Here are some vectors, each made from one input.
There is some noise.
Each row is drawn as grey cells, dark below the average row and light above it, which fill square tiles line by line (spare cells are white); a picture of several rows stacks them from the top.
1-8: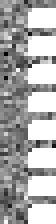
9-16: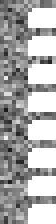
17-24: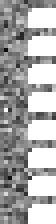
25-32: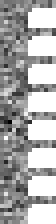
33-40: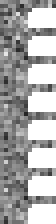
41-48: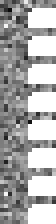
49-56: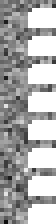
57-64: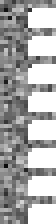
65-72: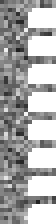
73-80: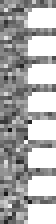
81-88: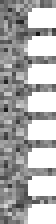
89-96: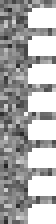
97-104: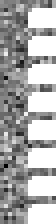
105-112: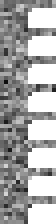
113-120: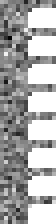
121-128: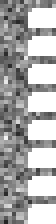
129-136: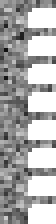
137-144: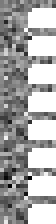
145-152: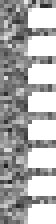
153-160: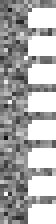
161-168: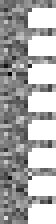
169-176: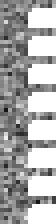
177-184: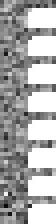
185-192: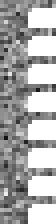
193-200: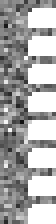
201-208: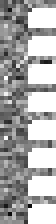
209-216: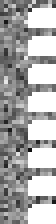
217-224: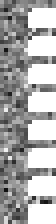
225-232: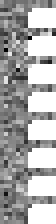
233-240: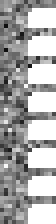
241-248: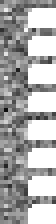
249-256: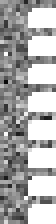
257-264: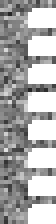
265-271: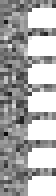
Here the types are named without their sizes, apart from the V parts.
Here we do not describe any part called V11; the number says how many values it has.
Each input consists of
a true/false value, together with either a node of a tree, or a value of V11.
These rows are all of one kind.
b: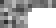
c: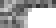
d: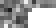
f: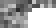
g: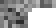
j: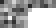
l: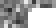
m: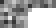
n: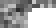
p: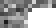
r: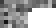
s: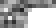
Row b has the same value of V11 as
j, m and r.
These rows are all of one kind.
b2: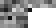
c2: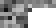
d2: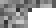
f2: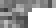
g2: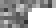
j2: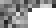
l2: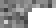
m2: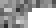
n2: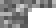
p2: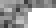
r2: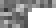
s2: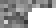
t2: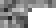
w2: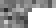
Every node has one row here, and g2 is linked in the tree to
c2 and f2.
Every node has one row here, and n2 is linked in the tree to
r2.
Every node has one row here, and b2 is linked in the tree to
d2 and m2.
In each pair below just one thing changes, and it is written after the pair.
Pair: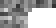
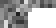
the true/false value
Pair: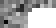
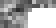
the value of V11
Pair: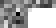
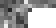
the value of V11
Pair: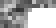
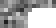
the value of V11
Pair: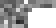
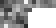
the value of V11
